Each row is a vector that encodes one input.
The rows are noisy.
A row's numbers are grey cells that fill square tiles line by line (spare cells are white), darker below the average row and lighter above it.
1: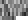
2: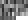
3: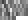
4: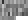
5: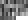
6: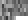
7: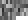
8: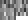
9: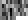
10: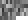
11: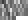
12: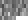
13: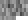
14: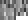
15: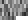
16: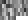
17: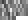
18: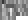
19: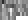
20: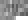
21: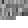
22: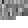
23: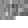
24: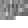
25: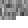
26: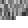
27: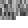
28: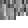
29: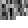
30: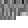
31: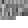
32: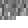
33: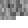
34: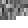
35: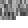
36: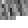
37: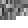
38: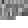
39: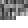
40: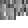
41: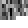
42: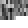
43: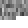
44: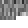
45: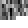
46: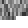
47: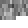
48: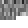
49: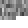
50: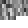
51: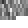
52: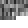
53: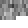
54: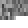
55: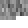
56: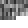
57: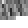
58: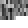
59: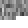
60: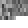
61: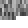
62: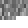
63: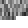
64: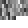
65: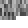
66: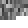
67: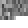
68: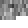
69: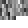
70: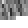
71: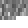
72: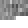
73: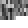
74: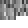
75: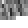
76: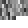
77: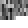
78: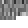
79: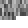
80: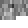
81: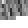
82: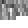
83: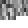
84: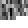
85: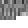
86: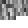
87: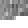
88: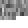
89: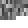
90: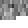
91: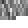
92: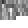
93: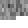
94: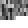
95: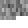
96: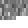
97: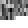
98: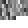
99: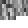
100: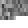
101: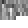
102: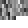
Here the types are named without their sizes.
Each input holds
a point on each of two lines.
